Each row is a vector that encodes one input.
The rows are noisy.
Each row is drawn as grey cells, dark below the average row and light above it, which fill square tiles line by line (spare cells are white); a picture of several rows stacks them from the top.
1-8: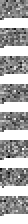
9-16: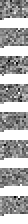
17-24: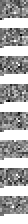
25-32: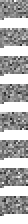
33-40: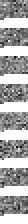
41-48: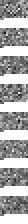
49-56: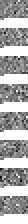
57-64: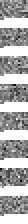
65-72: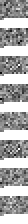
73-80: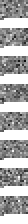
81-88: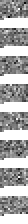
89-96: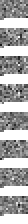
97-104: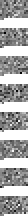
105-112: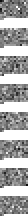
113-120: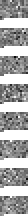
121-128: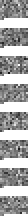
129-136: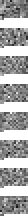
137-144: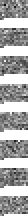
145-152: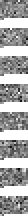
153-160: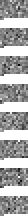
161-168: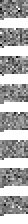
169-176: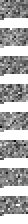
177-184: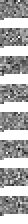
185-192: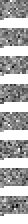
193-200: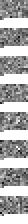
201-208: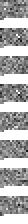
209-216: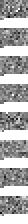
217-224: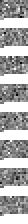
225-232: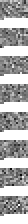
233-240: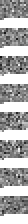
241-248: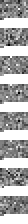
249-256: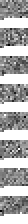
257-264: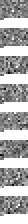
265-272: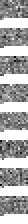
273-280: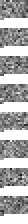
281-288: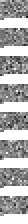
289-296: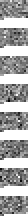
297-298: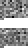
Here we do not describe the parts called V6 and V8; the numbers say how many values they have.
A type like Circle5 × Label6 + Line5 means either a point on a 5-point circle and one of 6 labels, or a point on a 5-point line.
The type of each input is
(Circle11 + Line5) × Line7 × V8 + Tree10 × V6.
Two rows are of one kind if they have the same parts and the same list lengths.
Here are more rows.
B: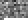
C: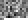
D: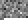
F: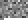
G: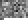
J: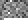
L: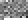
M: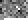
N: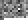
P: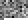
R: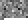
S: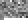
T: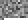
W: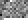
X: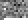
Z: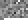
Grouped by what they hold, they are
B, D, F, G, J, S, W, X, Z
C, M, N, P
L, R, T

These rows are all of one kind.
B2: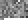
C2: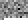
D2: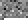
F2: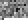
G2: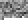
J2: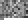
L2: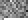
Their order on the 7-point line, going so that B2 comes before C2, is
J2, D2, B2, L2, C2, G2, F2.
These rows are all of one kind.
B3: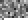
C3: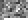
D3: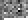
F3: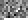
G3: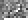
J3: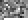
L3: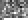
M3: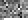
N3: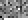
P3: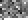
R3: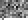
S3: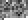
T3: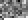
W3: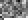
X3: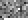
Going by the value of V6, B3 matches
C3, F3, G3 and J3.
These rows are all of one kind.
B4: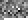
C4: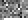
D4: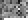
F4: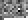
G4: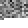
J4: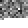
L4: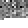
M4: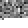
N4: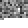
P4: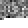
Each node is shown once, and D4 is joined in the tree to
C4 and F4.
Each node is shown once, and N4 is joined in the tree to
C4 and M4.
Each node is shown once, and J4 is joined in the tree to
F4 and G4.
